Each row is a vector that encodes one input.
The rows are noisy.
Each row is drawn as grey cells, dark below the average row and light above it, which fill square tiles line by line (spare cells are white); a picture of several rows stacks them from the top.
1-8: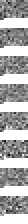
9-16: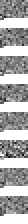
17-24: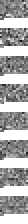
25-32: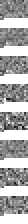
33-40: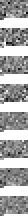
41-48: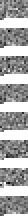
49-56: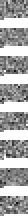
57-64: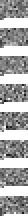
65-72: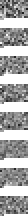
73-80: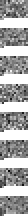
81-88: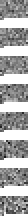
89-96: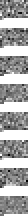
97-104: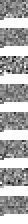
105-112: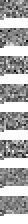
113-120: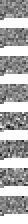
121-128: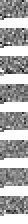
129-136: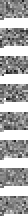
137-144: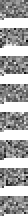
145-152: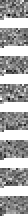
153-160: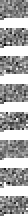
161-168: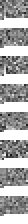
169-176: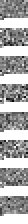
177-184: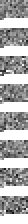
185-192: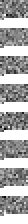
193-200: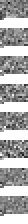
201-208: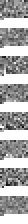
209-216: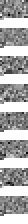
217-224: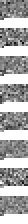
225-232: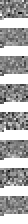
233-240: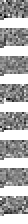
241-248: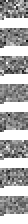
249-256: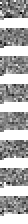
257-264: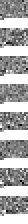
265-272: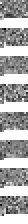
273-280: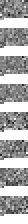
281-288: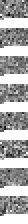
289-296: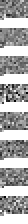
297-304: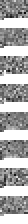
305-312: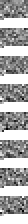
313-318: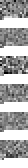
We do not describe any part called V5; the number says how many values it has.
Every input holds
either a point on a 16-point line, or a list of up to two items, each a true/false value and a value of V5.
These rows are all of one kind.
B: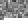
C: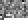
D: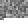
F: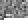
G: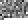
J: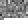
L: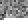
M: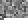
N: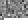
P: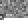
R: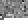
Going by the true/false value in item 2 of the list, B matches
C and J.
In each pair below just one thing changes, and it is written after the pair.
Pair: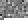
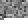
the true/false value in item 2 of the list
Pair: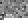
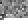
the true/false value in item 2 of the list
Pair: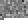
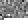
the value of V5 in item 1 of the list
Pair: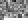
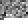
the value of V5 in item 1 of the list
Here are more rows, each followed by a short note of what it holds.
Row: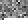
the empty list
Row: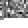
a point on a 16-point line
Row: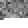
a list of one item
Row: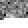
a list of one item
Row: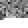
a list of one item
